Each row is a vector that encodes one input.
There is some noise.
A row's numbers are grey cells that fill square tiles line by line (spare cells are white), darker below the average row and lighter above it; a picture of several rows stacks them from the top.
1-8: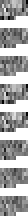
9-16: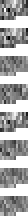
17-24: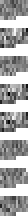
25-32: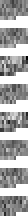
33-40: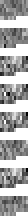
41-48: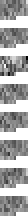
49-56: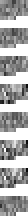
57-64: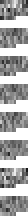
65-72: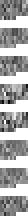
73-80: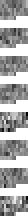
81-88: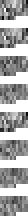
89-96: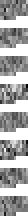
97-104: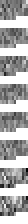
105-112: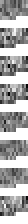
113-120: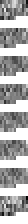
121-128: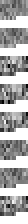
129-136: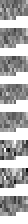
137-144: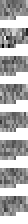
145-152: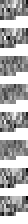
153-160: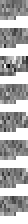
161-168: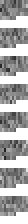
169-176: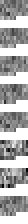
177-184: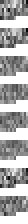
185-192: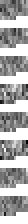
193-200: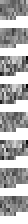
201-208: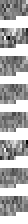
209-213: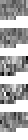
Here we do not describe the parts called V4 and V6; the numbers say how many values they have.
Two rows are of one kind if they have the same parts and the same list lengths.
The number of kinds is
2.
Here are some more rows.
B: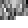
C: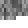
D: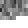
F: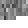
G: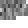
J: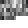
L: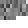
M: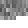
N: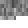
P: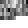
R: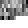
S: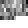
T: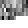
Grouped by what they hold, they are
B, J, P, R, S, T
C, D, F, G, L, M, N

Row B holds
a point on a 5-point line and a value of V6.
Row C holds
a point on a 9-point line and a value of V4.
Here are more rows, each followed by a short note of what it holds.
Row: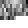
a point on a 5-point line and a value of V6
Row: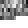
a point on a 5-point line and a value of V6
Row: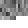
a point on a 9-point line and a value of V4
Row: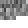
a point on a 9-point line and a value of V4
